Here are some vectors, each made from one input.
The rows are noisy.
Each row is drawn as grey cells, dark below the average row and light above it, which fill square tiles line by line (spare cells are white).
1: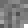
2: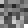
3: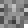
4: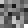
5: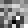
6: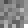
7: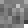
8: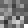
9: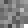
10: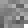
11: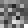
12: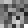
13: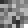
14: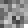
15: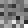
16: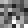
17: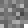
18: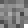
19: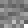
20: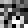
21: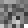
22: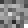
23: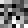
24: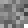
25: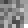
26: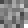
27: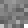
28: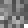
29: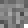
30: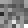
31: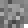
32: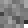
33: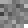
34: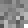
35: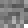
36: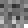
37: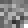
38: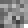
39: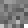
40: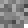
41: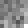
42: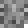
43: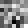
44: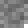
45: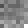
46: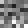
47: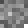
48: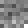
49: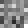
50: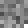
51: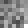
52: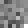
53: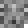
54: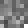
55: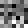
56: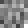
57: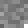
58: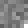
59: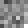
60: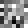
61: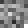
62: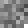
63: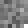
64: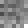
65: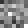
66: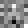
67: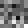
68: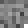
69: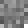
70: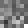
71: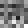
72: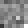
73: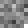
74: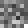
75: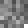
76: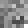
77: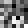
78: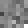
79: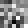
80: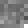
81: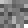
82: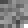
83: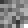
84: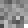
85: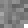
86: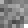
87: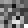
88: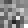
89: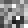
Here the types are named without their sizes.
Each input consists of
either a point on a line, or a node of each of two trees.
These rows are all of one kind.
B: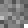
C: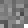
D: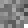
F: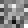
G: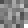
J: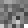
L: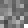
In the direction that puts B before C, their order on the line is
B, L, C, G, J, F, D.
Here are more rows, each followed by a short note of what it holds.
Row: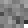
a node of each of two trees
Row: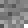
a node of each of two trees
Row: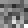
a node of each of two trees
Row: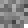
a point on a line
